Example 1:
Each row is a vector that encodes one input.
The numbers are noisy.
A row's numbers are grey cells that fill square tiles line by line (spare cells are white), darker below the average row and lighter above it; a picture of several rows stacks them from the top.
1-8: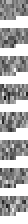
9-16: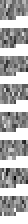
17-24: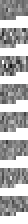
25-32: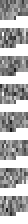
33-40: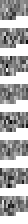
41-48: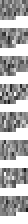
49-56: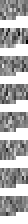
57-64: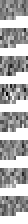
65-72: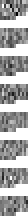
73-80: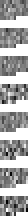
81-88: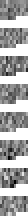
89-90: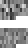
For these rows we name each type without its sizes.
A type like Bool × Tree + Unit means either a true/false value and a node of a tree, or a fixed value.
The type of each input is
Line × Line + Tree + Unit.
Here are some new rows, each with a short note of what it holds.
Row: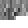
a node of a tree
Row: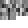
a node of a tree
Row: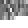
a fixed value
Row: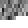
a fixed value
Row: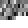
a fixed value
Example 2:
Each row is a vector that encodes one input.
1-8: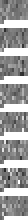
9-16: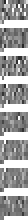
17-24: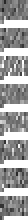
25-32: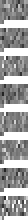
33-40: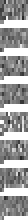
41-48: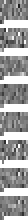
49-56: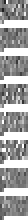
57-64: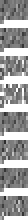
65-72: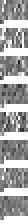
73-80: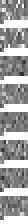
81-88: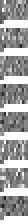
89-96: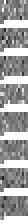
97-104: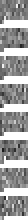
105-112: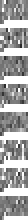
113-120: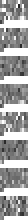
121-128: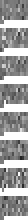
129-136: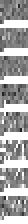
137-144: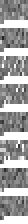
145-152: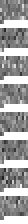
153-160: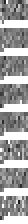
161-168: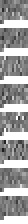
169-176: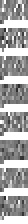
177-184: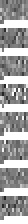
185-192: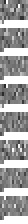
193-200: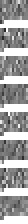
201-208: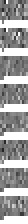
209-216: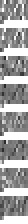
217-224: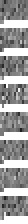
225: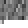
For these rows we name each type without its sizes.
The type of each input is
List(Line).
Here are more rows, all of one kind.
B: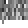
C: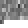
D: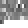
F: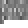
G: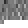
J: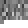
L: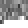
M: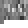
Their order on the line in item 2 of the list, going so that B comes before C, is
B, F, G, D, J, L, M, C.
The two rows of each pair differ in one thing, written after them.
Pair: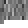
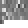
the place on the line in item 2 of the list
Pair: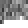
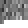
the place on the line in item 1 of the list
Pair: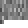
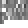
the place on the line in item 1 of the list
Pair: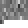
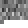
the place on the line in item 1 of the list
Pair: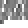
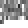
the place on the line in item 1 of the list
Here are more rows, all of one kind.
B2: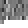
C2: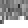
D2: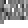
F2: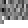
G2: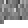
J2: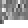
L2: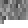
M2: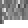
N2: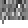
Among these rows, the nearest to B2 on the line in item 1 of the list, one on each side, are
L2 and M2.
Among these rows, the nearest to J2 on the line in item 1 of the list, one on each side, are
F2 and M2.
